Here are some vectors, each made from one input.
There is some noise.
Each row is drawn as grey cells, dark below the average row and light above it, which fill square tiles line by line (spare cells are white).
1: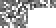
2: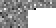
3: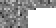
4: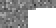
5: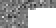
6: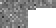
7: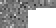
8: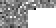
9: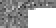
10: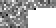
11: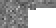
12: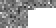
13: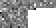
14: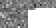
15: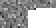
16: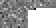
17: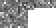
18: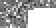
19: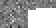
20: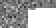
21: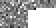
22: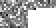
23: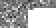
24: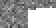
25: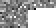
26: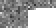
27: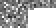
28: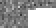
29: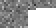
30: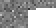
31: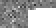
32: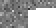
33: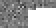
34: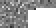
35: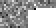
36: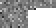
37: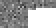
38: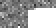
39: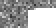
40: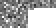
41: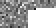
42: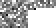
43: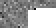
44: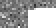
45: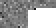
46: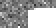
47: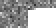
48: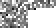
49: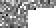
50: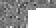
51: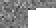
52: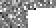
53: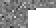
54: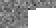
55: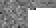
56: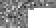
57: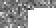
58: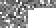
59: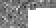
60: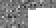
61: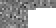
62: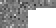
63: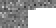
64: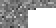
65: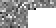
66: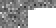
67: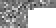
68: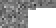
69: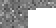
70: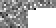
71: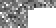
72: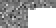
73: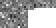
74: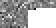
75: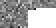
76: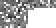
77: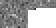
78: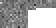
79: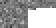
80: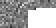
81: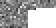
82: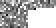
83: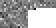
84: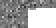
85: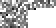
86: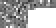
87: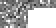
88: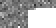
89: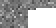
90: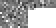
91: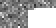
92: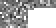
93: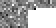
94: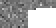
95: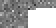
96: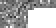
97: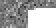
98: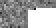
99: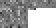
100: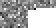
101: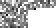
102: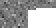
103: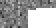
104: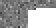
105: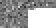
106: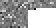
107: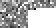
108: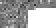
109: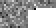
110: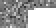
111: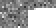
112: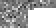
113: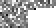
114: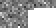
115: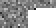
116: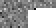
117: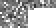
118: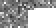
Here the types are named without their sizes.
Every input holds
a true/false value, together with either a label, or a node of a tree.
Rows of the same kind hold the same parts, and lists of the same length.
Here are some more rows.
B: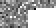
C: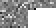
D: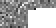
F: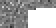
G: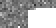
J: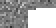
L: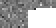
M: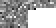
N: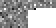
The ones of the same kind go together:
B, C, D, F, G, J, M
L, N

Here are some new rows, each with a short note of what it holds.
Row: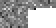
a label and a true/false value
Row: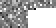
a label and a true/false value
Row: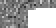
a label and a true/false value
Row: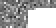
a label and a true/false value
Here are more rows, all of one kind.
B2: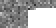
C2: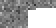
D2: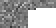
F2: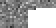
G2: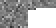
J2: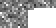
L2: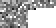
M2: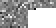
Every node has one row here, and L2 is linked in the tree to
F2 and J2.
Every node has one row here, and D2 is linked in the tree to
B2 and M2.
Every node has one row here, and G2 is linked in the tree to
C2.
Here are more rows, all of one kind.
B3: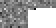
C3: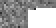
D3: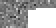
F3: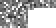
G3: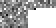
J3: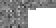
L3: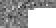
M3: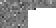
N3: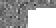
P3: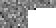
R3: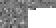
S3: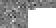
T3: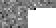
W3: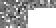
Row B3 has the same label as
D3, G3, R3 and W3.
